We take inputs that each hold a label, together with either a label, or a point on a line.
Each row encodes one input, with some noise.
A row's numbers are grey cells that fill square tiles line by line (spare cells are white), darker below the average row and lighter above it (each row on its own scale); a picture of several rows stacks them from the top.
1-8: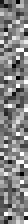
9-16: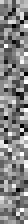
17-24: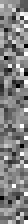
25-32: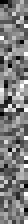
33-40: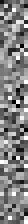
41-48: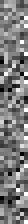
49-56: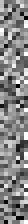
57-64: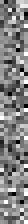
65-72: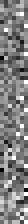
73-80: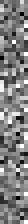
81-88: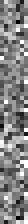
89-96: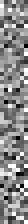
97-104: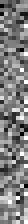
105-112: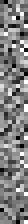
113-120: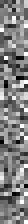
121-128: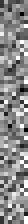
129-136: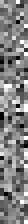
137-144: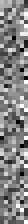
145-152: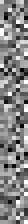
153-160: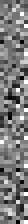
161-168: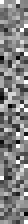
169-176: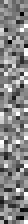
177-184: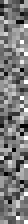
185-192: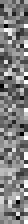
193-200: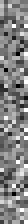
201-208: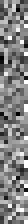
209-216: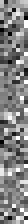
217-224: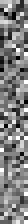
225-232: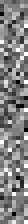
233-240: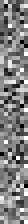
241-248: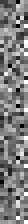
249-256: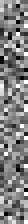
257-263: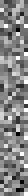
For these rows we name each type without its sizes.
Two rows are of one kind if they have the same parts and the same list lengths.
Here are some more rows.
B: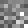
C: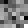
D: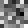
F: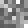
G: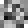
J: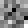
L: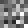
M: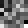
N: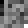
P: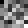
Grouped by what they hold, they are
B, F, J, N
C, D, G, L, M, P

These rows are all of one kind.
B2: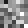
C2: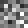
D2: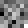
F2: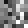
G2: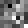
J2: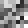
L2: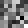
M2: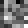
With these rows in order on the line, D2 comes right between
G2 and L2.
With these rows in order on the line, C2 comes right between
J2 and M2.
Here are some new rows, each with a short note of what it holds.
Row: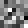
a label and a point on a line
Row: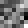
a label and a point on a line
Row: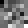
two labels
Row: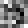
two labels
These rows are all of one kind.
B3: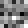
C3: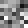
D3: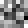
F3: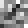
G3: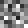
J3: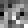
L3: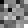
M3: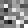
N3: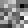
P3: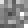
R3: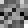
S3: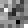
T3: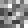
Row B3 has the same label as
G3 and J3.
